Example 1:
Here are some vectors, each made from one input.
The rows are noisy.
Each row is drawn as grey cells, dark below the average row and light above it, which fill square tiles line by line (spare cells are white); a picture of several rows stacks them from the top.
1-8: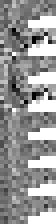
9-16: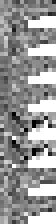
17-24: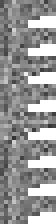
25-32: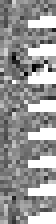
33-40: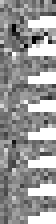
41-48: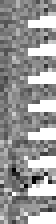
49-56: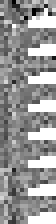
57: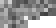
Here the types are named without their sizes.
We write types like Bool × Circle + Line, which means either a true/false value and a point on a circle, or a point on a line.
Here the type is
List(Line).
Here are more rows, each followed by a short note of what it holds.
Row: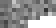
a list of one item
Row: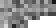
a list of two items
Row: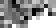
the empty list
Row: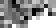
the empty list
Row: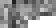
a list of two items
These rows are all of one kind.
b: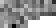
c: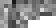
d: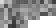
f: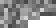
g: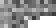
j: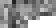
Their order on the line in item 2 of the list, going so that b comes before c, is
b, d, g, j, c, f.
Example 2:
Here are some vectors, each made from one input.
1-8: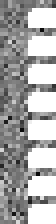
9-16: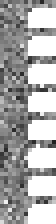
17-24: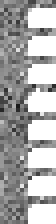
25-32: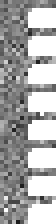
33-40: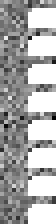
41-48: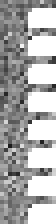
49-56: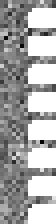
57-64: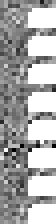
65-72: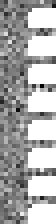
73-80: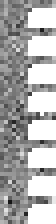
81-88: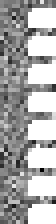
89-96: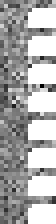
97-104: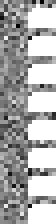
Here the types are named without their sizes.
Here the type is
Bool × Line.
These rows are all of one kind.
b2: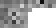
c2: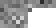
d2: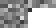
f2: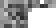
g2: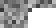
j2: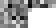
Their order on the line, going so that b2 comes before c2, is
b2, g2, c2, f2, d2, j2.
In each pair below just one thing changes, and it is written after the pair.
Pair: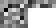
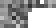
the place on the line
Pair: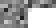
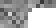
the true/false value
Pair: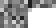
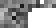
the place on the line
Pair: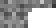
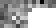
the true/false value
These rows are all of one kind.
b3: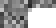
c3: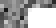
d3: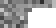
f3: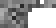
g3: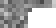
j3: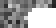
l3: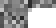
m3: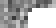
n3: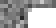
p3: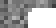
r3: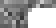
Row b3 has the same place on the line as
l3 and m3.
